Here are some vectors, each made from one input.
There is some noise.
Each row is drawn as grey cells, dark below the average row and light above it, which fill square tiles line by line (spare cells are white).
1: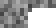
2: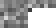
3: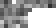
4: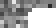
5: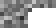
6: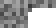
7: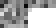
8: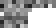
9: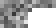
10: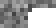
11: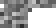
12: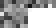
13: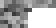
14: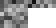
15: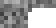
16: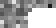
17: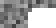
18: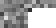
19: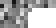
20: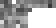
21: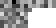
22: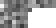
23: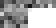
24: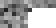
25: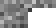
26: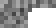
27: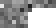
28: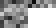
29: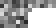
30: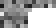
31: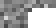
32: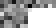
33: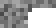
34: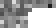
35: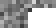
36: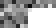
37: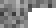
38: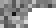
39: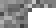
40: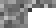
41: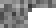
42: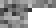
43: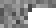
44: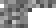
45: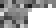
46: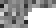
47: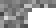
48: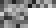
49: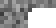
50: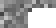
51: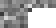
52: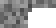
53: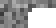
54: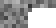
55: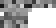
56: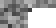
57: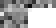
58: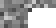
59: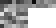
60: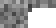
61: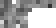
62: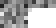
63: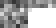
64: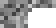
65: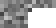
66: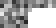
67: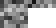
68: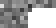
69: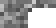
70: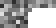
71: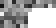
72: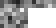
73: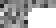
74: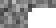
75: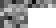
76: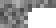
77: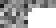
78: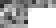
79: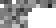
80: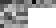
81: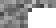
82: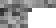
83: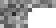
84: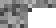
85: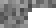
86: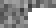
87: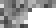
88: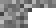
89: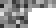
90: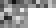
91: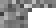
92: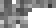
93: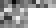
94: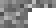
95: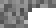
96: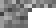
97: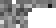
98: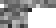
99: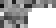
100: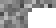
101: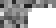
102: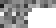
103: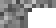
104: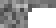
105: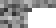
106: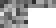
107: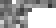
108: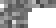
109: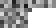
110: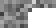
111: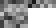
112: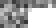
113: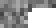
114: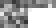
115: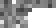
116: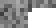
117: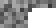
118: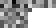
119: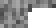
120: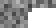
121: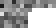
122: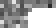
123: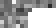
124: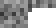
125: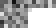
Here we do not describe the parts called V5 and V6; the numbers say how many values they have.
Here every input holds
a value of V5, together with either a point on a 4-point line, or a true/false value and a value of V6.
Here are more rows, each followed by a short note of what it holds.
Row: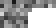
a point on a 4-point line and a value of V5
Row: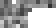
a true/false value, a value of V5 and a value of V6
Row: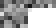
a point on a 4-point line and a value of V5
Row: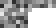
a point on a 4-point line and a value of V5
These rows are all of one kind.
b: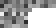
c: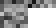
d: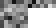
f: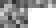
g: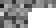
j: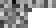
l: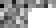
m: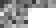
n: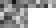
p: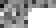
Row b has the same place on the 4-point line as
g and j.
